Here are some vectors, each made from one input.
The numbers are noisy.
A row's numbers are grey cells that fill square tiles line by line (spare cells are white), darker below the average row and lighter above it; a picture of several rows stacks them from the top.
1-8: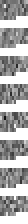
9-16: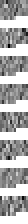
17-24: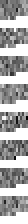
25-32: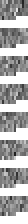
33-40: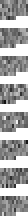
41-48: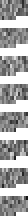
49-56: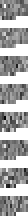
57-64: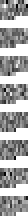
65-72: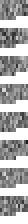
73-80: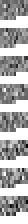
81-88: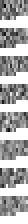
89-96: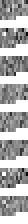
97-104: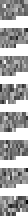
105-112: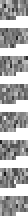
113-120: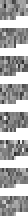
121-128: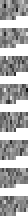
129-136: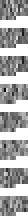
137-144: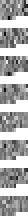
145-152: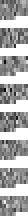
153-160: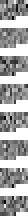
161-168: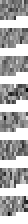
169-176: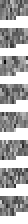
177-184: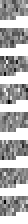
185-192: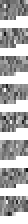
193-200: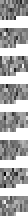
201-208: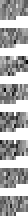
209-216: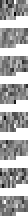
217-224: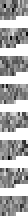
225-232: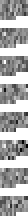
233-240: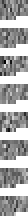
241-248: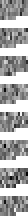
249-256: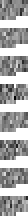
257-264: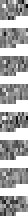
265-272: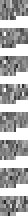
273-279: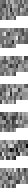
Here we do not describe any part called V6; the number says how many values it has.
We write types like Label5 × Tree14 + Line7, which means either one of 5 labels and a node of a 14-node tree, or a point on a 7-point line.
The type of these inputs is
(Bool × (Tree9 + V6) + Circle10) × Line9.
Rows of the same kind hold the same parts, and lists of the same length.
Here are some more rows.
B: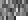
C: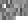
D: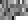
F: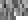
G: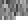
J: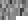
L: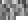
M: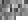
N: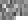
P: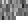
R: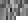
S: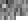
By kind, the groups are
B, F, J, N, P
C, G, M, R, S
D, L

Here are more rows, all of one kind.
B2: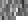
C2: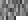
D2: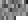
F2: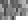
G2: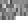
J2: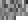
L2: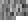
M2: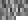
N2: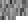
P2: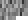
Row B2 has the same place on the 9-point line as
N2 and P2.
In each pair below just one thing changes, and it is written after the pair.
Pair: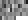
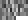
the true/false value
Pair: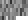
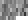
the place on the 9-point line
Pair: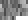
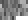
the node of the tree
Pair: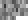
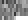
the place on the 9-point line
